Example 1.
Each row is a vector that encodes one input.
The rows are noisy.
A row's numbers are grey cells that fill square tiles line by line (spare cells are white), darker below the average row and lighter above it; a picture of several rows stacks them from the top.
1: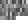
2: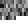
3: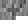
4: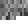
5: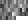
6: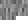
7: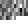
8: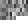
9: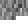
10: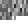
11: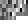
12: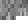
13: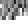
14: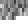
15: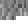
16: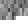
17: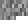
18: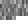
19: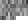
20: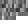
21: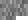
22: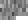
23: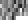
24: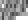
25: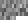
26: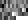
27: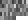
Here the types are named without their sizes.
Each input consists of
a point on a line.
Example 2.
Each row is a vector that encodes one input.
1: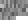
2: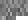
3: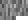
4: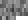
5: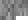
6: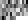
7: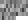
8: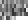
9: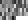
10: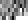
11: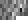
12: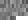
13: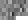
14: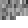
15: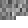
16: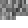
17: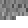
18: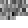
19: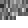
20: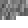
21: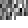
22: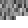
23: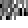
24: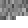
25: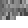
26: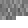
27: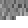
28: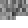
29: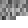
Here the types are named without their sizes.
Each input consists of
a point on a line.
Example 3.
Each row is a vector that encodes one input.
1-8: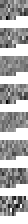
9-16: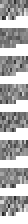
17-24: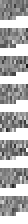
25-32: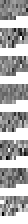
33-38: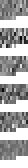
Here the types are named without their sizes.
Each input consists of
three true/false values.
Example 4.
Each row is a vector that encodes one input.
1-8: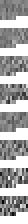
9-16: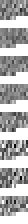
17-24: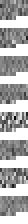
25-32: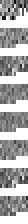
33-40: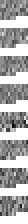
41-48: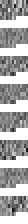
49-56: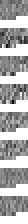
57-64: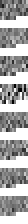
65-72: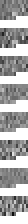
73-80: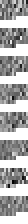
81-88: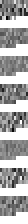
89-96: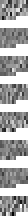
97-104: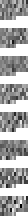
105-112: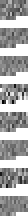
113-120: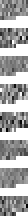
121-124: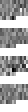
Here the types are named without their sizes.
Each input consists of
a point on a line.
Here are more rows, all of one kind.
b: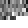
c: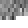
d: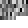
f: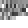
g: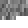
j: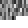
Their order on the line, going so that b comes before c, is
b, c, d, f, g, j.
